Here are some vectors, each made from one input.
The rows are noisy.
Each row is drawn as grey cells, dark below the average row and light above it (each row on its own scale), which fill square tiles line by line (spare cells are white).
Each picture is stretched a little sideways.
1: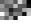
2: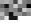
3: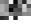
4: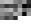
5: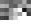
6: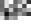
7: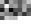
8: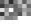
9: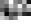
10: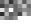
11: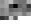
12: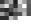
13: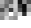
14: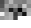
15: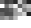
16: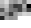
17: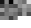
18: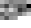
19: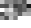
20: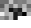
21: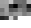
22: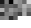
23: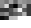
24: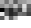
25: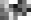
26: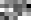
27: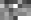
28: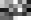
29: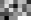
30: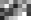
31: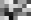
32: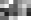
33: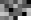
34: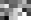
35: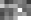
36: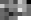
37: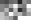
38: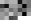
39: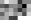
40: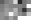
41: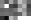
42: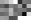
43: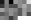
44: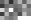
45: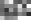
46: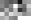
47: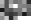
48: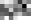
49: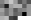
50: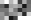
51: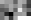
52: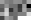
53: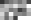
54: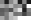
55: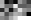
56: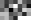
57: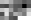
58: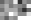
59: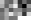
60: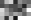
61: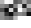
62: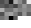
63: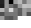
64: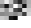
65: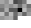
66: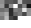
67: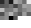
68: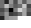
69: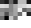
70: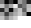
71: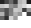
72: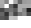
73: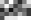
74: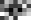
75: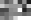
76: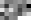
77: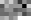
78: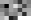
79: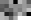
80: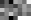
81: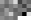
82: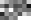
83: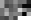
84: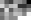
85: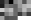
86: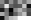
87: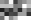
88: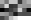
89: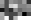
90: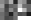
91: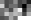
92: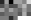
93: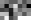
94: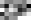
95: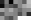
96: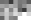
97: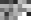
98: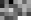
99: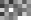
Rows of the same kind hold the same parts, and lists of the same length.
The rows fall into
2 kinds.
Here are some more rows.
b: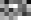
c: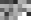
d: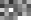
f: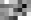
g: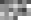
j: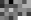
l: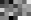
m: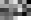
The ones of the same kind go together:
b, c, f, g, m
d, j, l

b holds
a node of a 7-node tree and four true/false values.
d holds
a point on a 6-point line.
